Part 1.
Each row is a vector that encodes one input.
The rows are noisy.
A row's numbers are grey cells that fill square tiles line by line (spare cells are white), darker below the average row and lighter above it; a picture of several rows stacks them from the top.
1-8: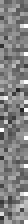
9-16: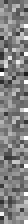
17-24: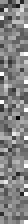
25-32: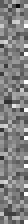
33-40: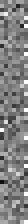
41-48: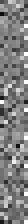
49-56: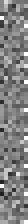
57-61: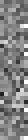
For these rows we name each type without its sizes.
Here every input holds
either a point on each of two lines, or a node of a tree.
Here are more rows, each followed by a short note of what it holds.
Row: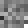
a node of a tree
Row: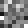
a point on each of two lines
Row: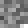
a node of a tree
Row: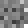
a node of a tree
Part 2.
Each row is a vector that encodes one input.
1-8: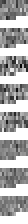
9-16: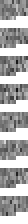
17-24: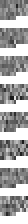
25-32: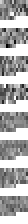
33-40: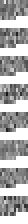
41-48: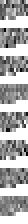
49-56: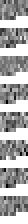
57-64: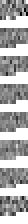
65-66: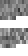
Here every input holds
a point on a 5-point circle and a true/false value.
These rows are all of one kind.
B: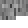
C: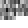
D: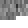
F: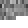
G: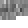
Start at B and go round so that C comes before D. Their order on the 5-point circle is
B, C, G, D, F.
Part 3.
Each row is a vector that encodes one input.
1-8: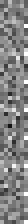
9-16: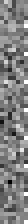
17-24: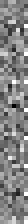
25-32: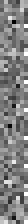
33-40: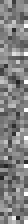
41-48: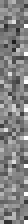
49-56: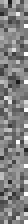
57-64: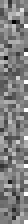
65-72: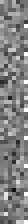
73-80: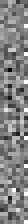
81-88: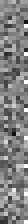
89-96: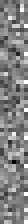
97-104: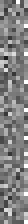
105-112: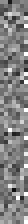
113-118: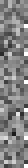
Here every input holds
one of 11 labels, together with either a fixed value, or four true/false values.
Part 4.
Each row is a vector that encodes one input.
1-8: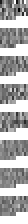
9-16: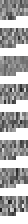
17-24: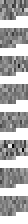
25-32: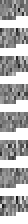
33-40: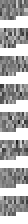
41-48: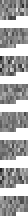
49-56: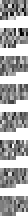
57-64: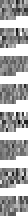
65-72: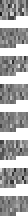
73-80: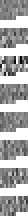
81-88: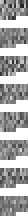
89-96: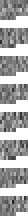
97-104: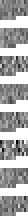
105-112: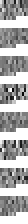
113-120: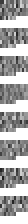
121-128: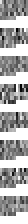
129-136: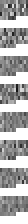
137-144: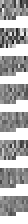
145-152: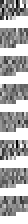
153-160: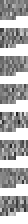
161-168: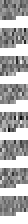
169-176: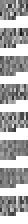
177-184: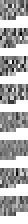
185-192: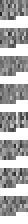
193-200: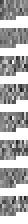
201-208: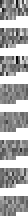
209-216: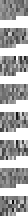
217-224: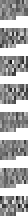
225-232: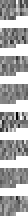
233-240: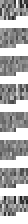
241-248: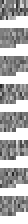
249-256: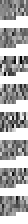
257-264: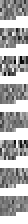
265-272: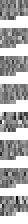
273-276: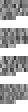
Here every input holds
a point on a 15-point line, together with either a point on an 18-point circle, or a fixed value.
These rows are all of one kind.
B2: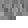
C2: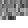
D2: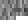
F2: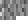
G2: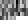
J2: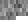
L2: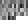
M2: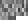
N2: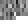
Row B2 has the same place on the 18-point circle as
C2, M2 and N2.
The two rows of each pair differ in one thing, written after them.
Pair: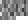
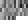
the place on the 18-point circle
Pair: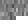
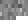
the place on the 18-point circle
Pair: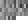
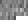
the place on the 15-point line
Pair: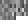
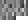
the place on the 18-point circle
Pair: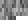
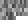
the place on the 15-point line
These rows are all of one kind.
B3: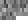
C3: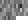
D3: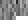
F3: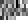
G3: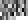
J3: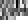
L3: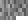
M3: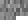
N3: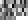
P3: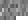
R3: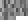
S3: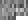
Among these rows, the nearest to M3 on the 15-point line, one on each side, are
N3 and R3.
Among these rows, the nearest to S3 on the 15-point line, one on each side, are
F3 and P3.
